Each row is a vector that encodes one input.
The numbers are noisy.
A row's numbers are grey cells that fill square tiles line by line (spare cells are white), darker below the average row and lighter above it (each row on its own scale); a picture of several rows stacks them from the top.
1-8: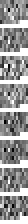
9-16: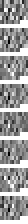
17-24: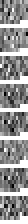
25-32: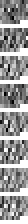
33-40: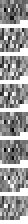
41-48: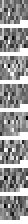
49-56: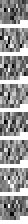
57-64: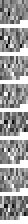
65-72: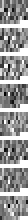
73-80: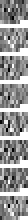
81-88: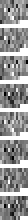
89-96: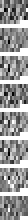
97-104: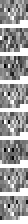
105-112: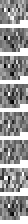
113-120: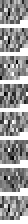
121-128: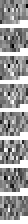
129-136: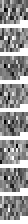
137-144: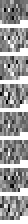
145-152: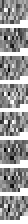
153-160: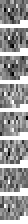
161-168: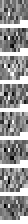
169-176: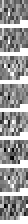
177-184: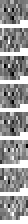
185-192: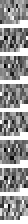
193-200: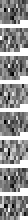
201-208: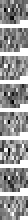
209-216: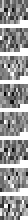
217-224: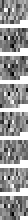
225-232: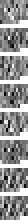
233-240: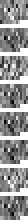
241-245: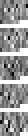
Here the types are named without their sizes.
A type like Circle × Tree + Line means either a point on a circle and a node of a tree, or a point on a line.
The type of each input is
Bool × (Label + Line).
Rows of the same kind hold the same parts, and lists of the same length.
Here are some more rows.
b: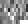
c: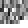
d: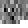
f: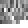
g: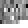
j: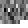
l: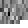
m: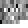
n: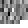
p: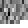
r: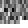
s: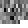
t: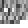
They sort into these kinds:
b, f, g, m, r
c, d, j, l, n, p, s, t

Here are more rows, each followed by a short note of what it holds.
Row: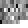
a point on a line and a true/false value
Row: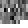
a label and a true/false value
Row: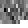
a label and a true/false value
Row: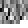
a label and a true/false value
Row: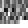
a point on a line and a true/false value
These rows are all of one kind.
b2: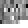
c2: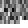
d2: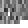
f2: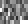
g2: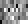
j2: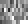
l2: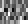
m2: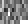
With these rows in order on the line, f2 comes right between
j2 and m2.
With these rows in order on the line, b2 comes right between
g2 and l2.
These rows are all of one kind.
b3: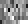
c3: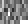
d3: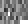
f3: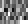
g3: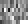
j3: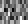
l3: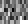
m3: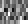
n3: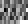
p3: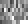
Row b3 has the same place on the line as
f3 and m3.
